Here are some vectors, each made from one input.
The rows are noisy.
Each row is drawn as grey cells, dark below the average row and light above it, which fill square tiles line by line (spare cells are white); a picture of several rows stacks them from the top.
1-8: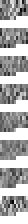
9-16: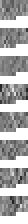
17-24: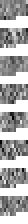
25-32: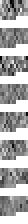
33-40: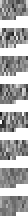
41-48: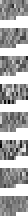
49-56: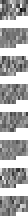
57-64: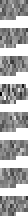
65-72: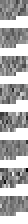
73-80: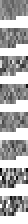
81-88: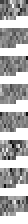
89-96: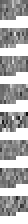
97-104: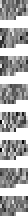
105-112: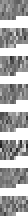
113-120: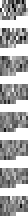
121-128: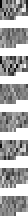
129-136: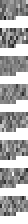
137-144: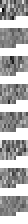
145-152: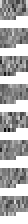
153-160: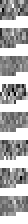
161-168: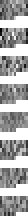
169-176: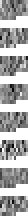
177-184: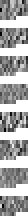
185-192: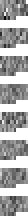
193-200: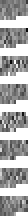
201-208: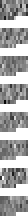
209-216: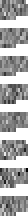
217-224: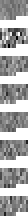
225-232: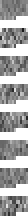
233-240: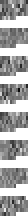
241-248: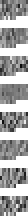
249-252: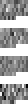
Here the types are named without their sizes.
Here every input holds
either a label and a point on a line, or a node of a tree.
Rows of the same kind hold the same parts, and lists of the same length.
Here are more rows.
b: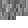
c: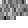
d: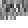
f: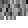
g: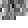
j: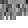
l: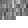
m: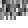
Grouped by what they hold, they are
b, f, g, j, m
c, d, l

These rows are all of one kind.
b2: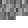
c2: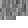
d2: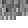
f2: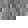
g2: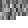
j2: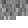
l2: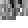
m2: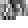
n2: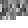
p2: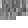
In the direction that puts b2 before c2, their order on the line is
d2, j2, l2, b2, f2, m2, g2, c2, p2, n2.
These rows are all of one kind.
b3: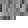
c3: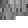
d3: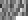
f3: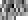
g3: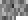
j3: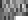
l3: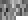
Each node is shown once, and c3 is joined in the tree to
g3 and j3.
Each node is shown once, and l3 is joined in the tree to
b3.
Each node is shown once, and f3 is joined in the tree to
d3.
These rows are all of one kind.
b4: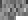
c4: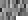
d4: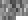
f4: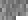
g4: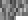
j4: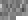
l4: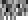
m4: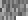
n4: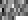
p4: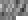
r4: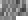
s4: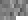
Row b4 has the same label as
d4, g4, l4 and s4.
